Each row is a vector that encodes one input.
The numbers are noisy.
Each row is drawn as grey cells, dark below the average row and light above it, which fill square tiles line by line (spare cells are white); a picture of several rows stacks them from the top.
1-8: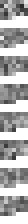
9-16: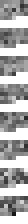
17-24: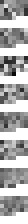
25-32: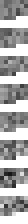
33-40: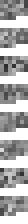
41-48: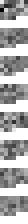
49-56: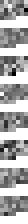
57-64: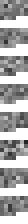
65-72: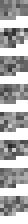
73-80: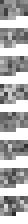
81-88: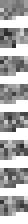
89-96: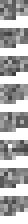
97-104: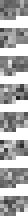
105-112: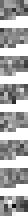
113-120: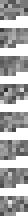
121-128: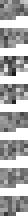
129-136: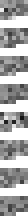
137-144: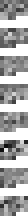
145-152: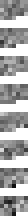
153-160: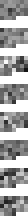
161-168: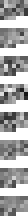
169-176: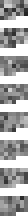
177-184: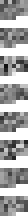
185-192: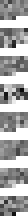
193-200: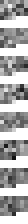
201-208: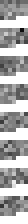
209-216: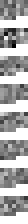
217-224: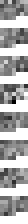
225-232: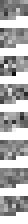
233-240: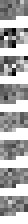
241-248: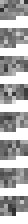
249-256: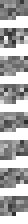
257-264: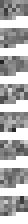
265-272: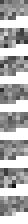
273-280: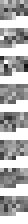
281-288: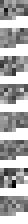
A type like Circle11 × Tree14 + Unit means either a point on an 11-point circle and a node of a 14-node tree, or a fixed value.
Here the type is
Label11.
